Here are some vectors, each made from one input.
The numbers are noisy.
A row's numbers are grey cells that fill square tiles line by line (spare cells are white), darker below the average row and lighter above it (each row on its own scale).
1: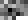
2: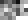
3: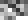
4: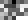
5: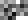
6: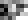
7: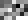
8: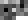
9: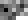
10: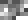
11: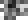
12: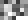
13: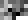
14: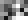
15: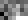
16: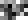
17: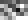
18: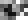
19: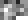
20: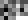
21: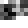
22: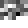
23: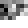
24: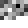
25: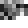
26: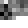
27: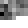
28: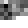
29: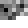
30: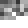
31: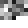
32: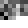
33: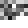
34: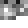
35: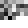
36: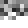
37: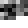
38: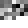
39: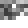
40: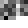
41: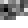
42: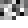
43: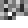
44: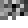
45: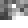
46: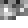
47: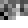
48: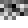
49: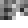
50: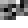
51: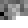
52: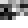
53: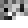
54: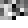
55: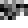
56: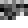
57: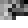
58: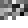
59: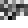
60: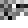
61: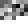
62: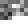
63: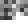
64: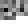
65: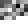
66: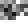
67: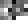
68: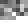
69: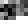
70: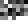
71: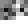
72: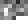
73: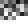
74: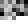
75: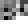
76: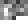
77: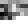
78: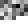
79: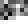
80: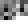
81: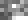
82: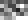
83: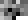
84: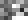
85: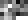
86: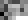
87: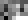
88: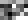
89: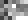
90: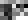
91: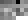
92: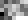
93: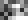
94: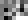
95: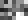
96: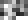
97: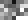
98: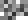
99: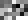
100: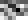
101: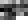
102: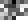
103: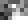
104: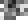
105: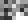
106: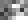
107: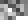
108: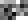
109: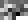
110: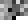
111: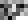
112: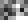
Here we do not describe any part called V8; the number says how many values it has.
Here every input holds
either a fixed value, or a point on a 4-point line and a point on a 5-point line, or a true/false value and a value of V8.
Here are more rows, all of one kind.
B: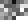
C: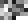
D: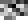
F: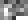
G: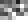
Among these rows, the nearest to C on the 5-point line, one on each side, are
B and F.
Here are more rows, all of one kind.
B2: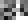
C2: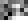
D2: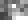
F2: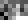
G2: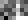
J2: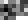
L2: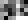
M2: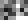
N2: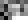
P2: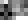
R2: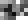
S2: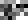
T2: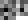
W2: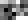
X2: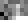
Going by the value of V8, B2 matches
G2, P2, W2 and X2.
